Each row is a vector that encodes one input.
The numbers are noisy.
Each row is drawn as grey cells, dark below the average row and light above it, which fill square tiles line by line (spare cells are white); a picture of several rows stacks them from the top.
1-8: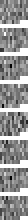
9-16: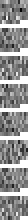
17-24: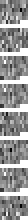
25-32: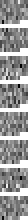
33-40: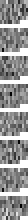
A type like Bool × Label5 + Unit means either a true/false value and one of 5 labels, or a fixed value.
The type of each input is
Circle6 + Line5.
